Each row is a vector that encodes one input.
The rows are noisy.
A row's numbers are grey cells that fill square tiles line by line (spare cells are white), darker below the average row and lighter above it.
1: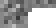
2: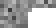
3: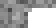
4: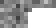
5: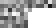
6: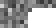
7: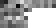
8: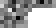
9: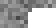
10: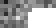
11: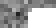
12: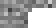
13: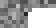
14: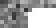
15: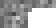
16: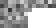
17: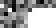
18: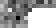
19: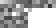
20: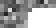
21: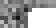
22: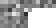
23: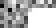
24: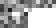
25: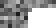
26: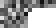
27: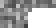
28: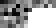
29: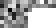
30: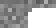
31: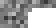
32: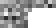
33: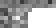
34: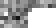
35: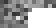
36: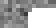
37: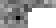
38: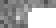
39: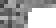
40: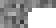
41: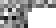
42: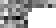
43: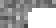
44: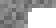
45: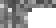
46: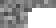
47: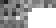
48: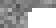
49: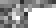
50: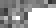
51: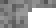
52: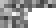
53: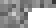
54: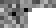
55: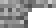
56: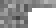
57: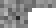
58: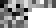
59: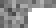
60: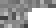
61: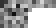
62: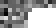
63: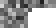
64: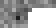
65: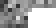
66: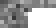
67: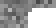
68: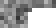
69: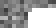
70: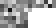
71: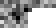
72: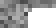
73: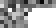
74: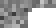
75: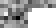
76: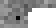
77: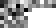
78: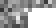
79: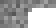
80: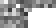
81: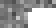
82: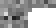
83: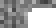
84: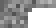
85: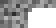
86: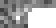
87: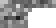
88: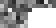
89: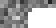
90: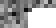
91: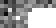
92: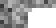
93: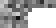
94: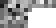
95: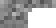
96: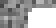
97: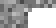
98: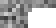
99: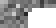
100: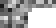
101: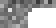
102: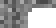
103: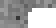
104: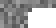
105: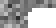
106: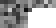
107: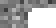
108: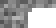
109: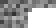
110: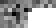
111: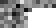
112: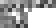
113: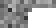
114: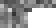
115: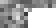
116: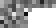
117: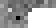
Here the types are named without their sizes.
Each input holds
a node of a tree and a true/false value, together with either a fixed value, or a node of a tree.
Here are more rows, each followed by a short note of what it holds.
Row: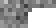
a node of each of two trees and a true/false value
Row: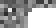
a node of each of two trees and a true/false value
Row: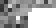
a node of a tree and a true/false value
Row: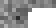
a node of each of two trees and a true/false value
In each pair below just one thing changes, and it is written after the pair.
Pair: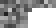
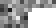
the true/false value
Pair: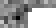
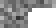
the true/false value
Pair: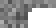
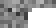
the node of one of the two trees
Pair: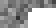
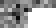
the true/false value
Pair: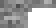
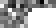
the true/false value
